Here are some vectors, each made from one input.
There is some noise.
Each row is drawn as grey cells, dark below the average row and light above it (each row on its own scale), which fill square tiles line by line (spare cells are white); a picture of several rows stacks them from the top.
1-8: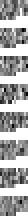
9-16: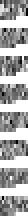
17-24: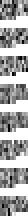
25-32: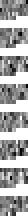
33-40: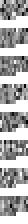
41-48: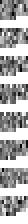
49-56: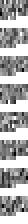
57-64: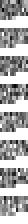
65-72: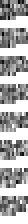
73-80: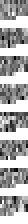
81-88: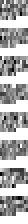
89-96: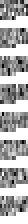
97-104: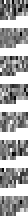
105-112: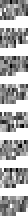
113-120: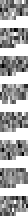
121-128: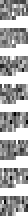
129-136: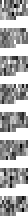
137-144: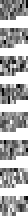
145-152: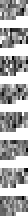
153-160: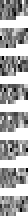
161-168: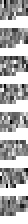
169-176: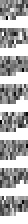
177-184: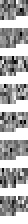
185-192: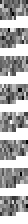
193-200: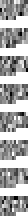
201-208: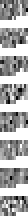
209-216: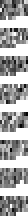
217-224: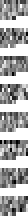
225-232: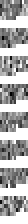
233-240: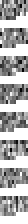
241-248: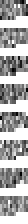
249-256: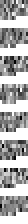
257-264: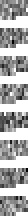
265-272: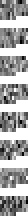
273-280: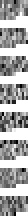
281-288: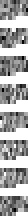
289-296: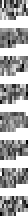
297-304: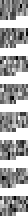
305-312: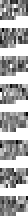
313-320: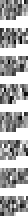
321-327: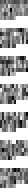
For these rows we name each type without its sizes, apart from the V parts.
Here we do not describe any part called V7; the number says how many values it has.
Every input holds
a point on each of two lines and a value of V7, together with either a label, or a point on a line.
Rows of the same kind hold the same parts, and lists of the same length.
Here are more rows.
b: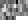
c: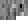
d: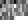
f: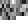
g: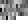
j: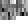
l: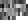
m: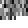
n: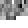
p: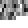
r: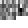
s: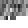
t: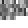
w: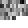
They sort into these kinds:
b, d, f, j, l, m, p, w
c, g, n, r, s, t

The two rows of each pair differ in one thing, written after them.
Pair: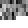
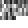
the value of V7
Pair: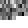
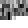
the value of V7
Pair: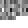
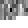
the value of V7
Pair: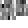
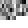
the place on one of the three lines
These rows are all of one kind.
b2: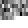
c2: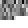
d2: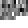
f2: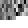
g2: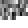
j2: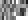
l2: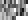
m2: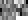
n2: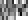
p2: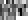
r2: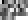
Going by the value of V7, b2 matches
c2, f2 and r2.
